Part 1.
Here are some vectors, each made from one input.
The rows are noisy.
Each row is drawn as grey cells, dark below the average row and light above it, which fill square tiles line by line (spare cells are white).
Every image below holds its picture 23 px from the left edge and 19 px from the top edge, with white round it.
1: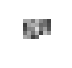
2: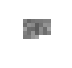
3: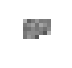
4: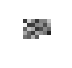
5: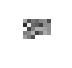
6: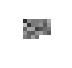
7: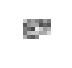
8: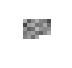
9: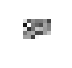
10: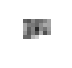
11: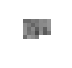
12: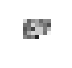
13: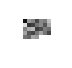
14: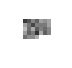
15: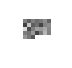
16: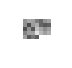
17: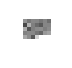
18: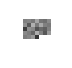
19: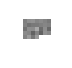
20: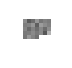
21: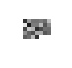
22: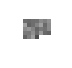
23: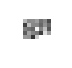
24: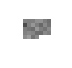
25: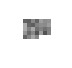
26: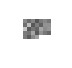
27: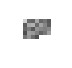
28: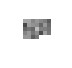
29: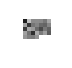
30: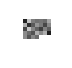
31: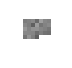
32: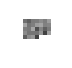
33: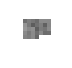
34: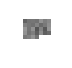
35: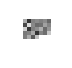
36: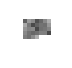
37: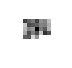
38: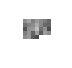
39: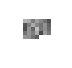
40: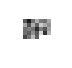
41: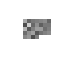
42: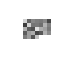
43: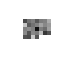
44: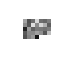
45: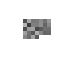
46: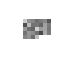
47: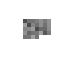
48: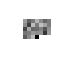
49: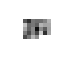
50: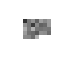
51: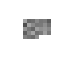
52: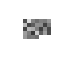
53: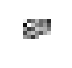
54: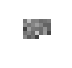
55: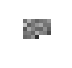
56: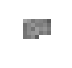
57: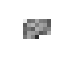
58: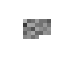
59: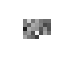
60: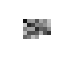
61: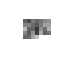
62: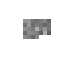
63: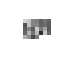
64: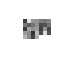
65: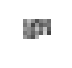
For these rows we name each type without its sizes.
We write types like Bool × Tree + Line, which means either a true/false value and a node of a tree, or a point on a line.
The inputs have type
Bool × Bool × Bool × Bool × Line × Line + Unit.
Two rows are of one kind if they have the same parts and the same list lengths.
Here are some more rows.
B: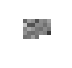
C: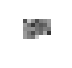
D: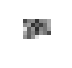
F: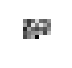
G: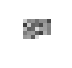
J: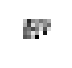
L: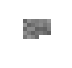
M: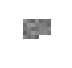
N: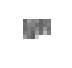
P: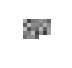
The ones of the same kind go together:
B, C, D, F, G, L, M, N, P
J

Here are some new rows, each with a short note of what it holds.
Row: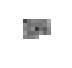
a point on each of two lines and four true/false values
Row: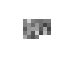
a point on each of two lines and four true/false values
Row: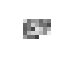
a fixed value
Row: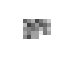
a fixed value
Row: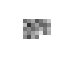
a fixed value
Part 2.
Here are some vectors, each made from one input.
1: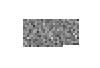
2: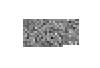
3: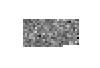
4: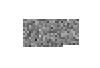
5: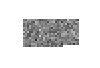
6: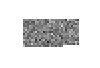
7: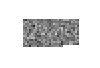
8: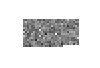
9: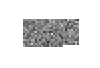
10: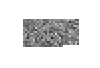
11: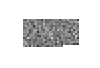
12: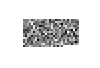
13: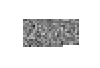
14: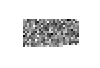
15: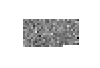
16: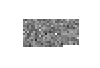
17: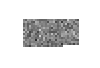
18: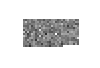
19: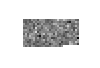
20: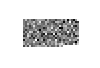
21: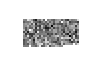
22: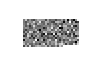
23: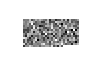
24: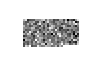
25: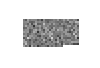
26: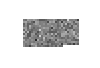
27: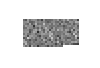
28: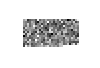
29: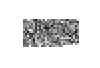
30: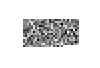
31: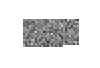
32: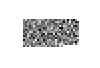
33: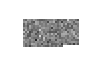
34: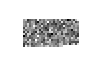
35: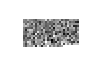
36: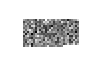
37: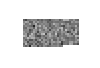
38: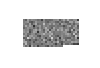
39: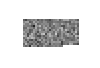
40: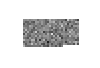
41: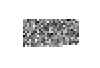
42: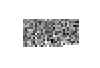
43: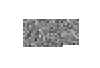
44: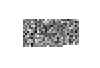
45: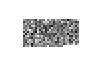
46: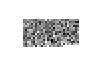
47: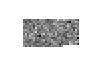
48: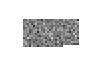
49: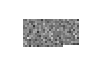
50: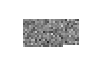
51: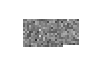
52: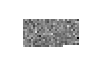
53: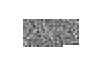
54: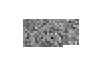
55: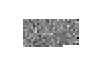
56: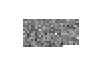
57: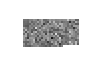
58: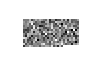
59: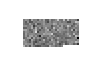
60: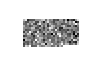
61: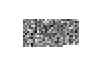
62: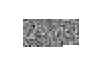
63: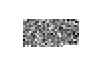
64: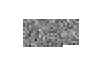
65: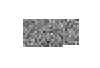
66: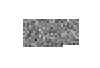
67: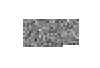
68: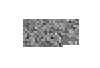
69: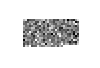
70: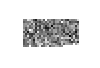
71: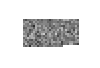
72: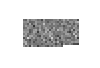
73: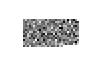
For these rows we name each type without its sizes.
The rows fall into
2 kinds.
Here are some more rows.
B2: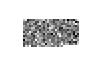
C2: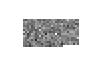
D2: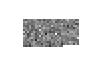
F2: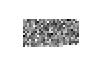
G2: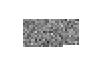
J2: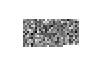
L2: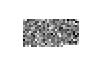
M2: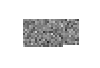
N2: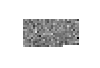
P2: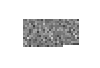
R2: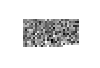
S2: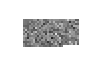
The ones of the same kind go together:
B2, F2, J2, L2, R2
C2, D2, G2, M2, N2, P2, S2

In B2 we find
a point on a line.
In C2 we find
three true/false values.
